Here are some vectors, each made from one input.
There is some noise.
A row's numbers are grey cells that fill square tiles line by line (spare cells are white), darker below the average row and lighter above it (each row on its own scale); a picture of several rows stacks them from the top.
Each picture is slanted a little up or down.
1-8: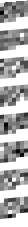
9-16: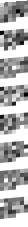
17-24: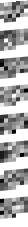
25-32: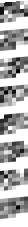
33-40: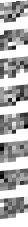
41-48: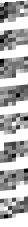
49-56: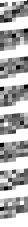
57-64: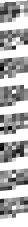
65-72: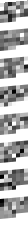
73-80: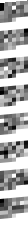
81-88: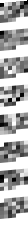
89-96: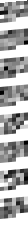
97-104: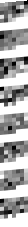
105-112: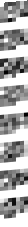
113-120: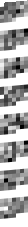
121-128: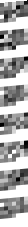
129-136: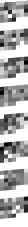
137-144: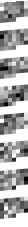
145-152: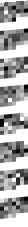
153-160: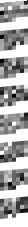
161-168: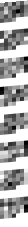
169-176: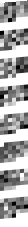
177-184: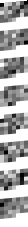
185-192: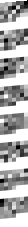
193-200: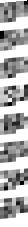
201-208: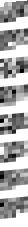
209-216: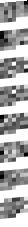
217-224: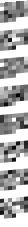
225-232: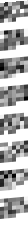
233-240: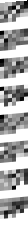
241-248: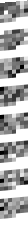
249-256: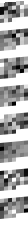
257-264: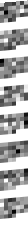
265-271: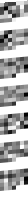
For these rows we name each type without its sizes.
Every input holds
three labels and a true/false value.
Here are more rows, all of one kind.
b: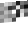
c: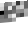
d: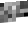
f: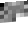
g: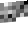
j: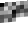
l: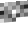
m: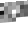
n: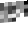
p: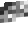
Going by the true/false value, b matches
f, j, n and p.
